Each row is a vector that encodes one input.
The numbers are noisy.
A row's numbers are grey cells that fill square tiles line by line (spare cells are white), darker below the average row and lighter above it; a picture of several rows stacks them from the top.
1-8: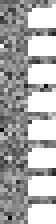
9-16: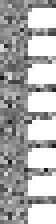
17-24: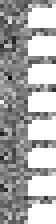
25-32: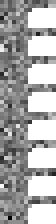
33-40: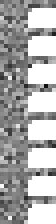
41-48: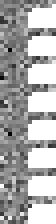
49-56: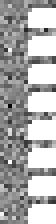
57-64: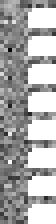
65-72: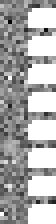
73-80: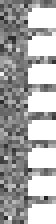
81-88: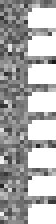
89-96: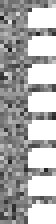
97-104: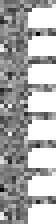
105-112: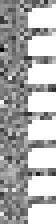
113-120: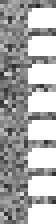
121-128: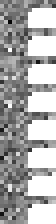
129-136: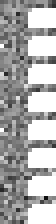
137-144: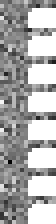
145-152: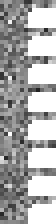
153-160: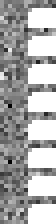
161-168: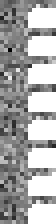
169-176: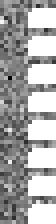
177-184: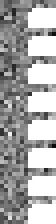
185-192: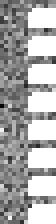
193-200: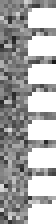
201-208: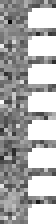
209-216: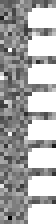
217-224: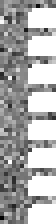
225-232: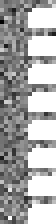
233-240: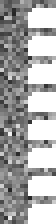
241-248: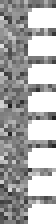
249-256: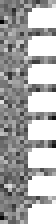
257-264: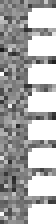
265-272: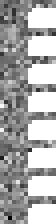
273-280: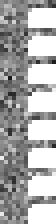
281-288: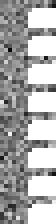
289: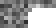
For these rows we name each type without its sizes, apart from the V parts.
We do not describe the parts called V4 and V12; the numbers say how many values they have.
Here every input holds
a true/false value and a value of V4, together with either a node of a tree, or a value of V12.
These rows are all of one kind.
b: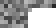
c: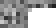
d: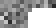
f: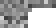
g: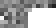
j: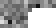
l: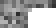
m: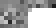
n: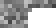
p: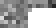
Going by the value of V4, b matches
d, g, m and p.
